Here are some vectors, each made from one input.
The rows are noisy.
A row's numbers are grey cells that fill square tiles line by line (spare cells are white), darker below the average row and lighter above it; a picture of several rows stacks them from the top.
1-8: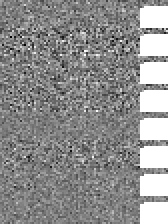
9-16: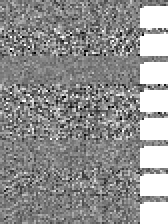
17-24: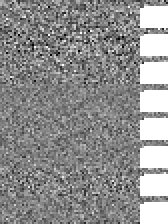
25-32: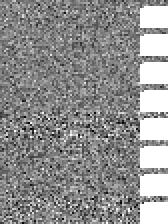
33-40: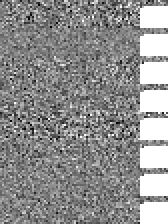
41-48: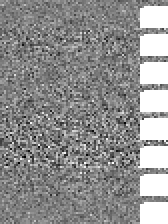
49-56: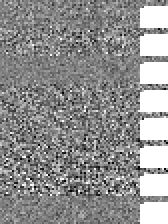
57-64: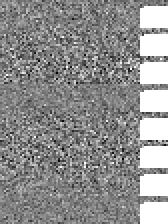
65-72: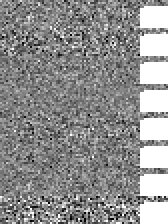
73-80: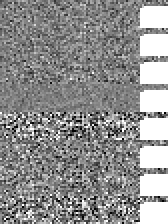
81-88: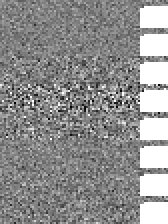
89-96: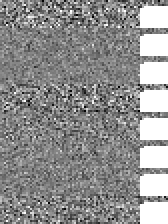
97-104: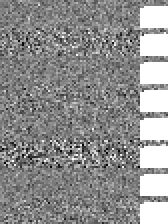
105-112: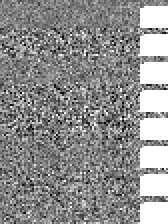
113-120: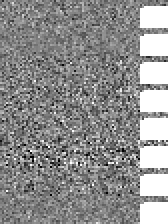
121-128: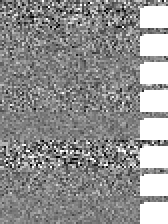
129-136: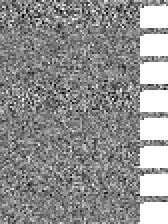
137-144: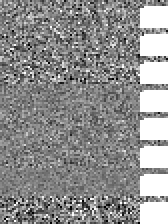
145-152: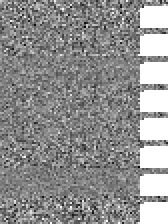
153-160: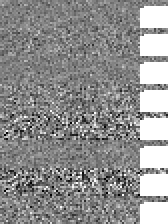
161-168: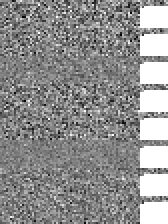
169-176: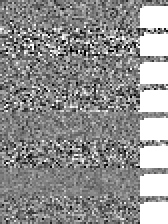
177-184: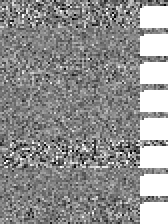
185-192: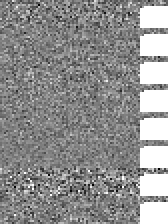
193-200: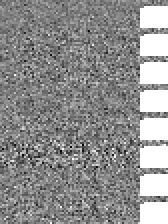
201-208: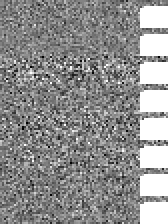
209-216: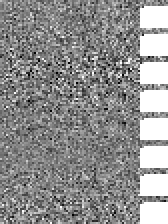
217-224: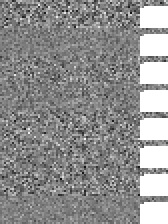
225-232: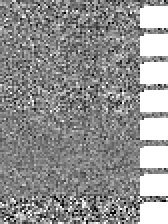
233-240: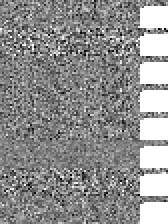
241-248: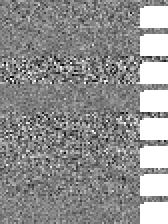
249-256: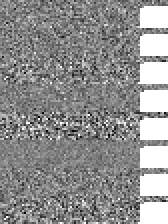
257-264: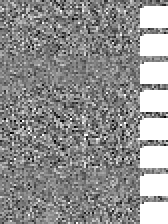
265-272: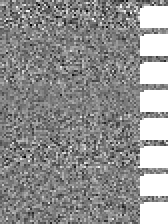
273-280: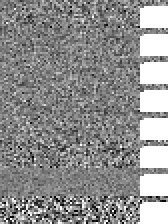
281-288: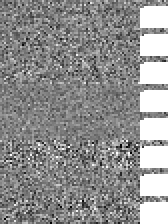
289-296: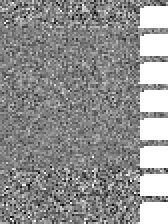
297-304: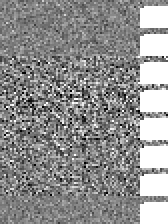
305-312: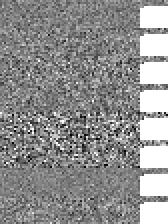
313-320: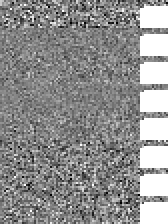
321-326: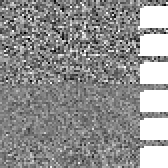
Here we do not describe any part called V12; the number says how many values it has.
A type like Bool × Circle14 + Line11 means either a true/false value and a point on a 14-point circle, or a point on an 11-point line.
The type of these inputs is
Circle10 × (Line7 + V12) + List3(Line11).
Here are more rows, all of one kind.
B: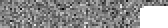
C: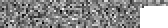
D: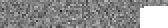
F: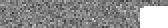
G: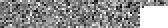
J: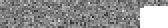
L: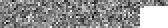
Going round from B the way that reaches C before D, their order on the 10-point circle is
B, F, L, J, G, C, D.
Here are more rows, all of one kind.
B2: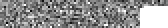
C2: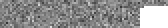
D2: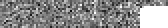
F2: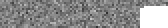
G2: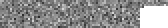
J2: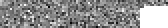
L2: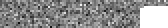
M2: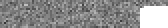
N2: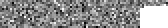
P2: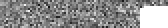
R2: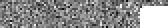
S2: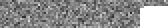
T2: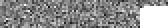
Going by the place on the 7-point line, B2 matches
C2 and G2.
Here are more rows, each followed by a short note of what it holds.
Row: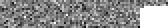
a point on a 10-point circle and a value of V12
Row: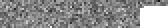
the empty list
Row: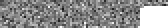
a list of one item
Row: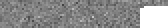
a list of three items
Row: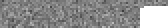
a list of one item
